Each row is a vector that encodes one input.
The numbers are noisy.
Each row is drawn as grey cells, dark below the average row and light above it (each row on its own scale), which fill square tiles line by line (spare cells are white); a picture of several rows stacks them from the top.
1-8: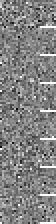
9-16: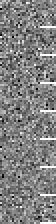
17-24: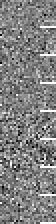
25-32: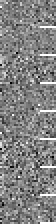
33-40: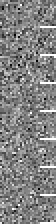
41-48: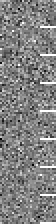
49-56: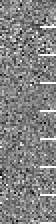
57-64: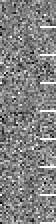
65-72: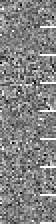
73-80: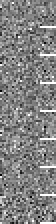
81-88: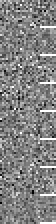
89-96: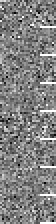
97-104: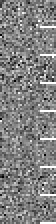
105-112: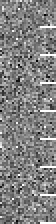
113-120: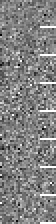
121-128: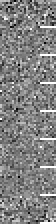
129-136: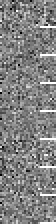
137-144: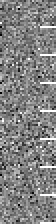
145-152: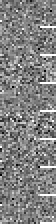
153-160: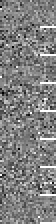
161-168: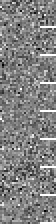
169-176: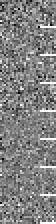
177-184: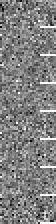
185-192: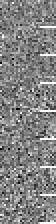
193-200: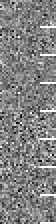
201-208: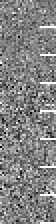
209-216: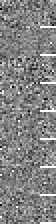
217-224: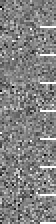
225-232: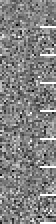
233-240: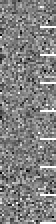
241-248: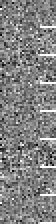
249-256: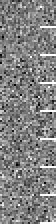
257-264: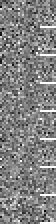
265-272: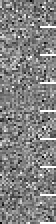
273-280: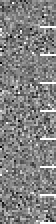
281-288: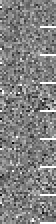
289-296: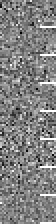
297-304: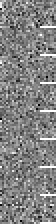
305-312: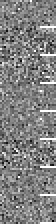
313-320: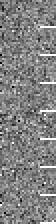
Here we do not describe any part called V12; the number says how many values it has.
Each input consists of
a point on a 9-point circle, together with either one of 8 labels and a true/false value, or a value of V12.
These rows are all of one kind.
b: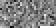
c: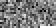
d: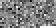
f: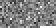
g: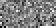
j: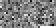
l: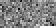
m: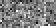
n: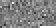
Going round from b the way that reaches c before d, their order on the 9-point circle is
b, j, c, d, g, n, l, m, f.
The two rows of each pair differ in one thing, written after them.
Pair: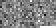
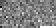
the place on the 9-point circle
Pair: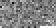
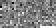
the true/false value
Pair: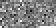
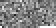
the true/false value
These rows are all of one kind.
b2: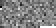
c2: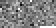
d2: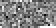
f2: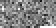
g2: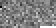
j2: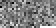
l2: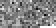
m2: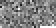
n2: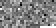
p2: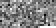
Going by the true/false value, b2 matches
d2 and m2.
